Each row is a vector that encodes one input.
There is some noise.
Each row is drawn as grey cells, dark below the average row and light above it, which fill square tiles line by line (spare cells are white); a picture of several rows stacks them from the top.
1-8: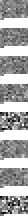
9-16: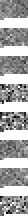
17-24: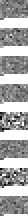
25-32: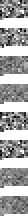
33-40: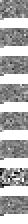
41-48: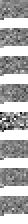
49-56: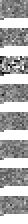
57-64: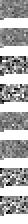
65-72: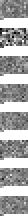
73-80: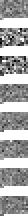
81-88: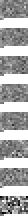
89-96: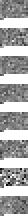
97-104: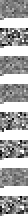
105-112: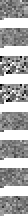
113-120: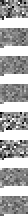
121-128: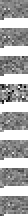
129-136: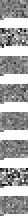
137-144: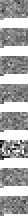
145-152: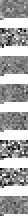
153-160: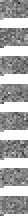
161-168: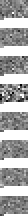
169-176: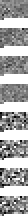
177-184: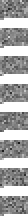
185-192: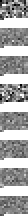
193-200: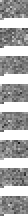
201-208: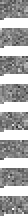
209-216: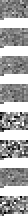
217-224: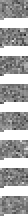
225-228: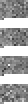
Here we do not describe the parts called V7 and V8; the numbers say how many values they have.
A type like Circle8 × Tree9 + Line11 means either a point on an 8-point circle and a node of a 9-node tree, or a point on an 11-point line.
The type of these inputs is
Line10 × (Line12 + V8) + V7.
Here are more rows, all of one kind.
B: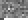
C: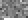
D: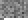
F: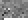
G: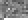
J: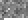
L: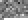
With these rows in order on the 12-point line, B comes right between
G and L.
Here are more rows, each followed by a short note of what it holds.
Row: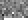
a point on a 10-point line and a point on a 12-point line
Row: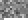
a point on a 10-point line and a point on a 12-point line
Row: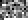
a value of V7
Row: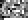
a value of V7
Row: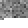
a point on a 10-point line and a value of V8
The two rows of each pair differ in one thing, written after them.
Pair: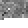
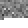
the place on the 10-point line
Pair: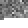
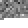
the place on the 10-point line
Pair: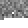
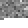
the place on the 12-point line
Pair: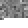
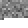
the place on the 12-point line
